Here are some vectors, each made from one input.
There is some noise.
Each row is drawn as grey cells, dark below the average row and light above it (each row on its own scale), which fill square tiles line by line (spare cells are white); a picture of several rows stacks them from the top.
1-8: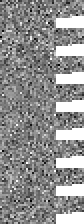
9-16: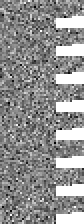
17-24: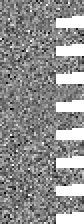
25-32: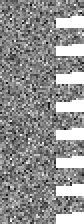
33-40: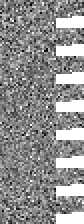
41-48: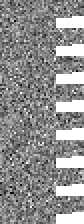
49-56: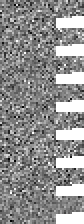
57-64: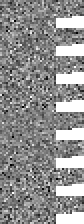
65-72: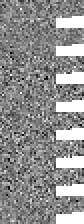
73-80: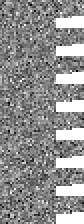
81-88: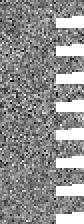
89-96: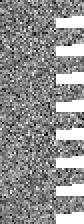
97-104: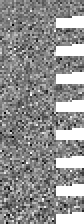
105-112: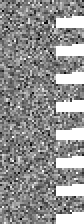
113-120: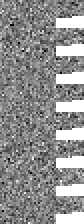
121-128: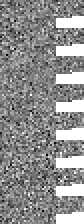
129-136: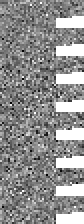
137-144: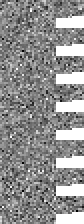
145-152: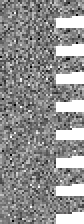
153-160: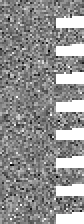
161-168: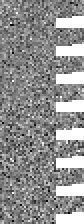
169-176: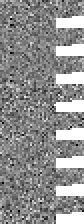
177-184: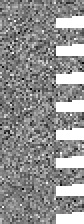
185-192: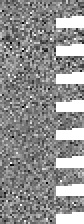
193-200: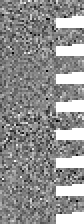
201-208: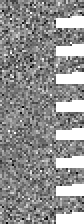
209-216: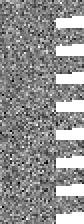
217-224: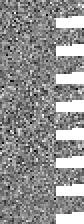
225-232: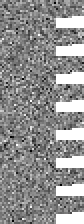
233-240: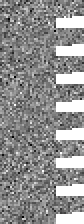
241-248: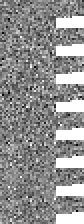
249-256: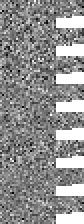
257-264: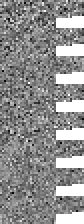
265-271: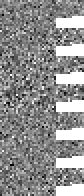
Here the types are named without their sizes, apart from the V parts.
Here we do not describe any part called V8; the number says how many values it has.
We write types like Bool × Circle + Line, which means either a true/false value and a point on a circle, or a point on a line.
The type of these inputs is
Bool × Circle + (Label + Line) × V8.
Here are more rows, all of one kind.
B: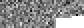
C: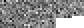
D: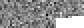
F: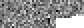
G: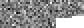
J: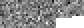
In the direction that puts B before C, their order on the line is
B, C, J, F, D, G.
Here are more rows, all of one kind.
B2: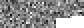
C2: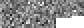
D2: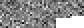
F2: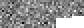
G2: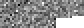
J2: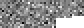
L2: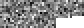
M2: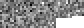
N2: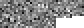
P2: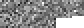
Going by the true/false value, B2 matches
C2, D2, F2 and J2.
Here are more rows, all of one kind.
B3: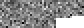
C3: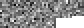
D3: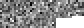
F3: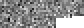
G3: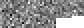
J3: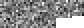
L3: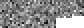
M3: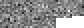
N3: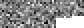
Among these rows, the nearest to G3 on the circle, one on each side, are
J3 and L3.
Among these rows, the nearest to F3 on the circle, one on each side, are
M3 and N3.
